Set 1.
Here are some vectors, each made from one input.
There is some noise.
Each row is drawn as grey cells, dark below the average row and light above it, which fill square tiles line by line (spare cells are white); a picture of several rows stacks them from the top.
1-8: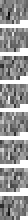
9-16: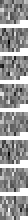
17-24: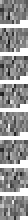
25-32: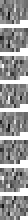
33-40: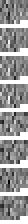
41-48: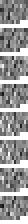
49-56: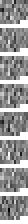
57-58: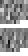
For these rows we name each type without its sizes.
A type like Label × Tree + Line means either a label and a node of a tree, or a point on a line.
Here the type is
Bool × Line.
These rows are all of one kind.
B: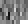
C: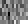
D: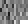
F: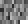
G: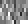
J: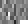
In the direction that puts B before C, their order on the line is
G, F, J, B, D, C.
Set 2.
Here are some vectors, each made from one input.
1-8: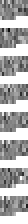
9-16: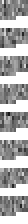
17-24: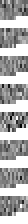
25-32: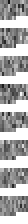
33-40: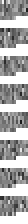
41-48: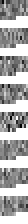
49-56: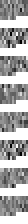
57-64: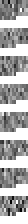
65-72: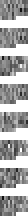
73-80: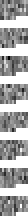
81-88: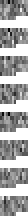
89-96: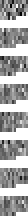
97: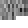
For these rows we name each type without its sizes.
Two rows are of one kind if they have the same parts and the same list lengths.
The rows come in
3 kinds.
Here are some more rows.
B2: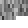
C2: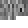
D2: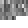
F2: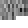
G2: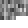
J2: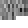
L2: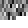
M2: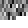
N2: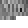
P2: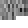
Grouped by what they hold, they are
B2, C2, D2, F2, J2, N2, P2
G2
L2, M2

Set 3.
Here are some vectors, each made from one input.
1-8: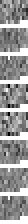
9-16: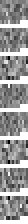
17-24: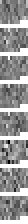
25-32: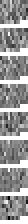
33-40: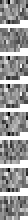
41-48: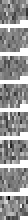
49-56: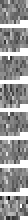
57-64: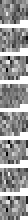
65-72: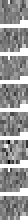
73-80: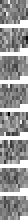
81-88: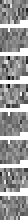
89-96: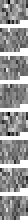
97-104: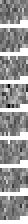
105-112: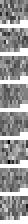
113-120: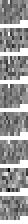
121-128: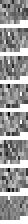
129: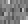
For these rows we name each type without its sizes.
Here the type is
(Circle + Unit) × Line.
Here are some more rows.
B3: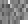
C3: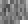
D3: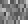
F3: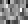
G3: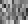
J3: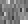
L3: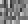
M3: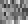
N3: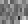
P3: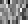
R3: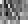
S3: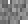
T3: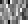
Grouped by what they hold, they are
B3, C3, D3, G3, J3, L3, M3, N3, R3, S3
F3, P3, T3

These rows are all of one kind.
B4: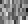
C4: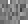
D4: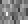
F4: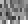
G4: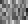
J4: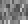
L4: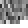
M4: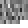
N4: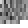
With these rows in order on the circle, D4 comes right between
B4 and M4.
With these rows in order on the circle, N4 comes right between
C4 and J4.
